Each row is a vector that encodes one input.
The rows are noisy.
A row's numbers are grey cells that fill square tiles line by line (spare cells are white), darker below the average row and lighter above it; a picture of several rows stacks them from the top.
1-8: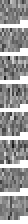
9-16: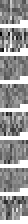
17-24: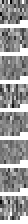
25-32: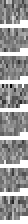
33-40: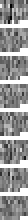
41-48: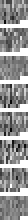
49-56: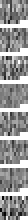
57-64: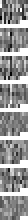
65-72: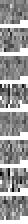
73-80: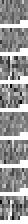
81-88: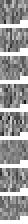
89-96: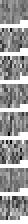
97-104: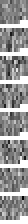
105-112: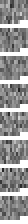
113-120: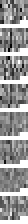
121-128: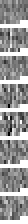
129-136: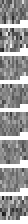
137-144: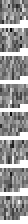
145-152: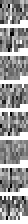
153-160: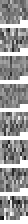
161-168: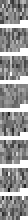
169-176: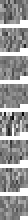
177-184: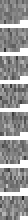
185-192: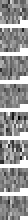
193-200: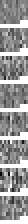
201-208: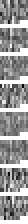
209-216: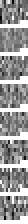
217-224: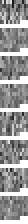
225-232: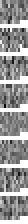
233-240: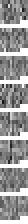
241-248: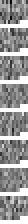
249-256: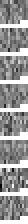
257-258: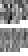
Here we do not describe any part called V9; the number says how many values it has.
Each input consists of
a list of up to two items, each a true/false value and a value of V9.
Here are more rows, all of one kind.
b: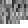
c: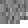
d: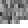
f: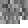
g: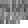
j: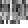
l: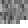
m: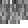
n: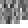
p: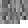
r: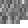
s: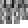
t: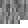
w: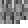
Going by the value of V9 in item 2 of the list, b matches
l, p, t and w.
